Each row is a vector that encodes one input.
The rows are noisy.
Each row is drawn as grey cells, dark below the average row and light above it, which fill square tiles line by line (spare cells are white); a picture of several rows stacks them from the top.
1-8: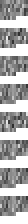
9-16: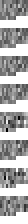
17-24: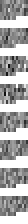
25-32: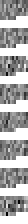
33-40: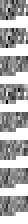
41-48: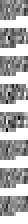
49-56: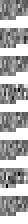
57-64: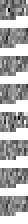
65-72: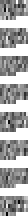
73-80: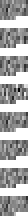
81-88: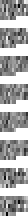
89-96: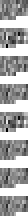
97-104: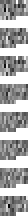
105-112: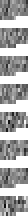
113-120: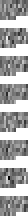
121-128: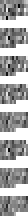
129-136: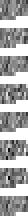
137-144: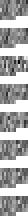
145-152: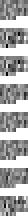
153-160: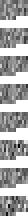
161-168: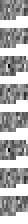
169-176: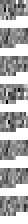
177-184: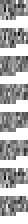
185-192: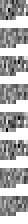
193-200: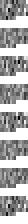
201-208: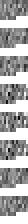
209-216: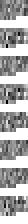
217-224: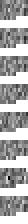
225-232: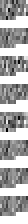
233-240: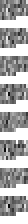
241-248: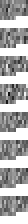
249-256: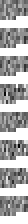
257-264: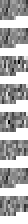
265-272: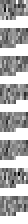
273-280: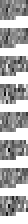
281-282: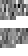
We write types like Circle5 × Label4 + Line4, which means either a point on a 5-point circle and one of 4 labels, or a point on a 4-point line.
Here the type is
Circle6 + Circle8.
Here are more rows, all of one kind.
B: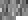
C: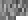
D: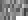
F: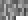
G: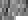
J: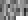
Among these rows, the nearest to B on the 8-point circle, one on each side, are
C and G.
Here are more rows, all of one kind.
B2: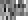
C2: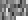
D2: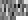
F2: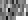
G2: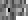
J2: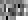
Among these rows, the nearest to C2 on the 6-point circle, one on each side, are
D2 and G2.
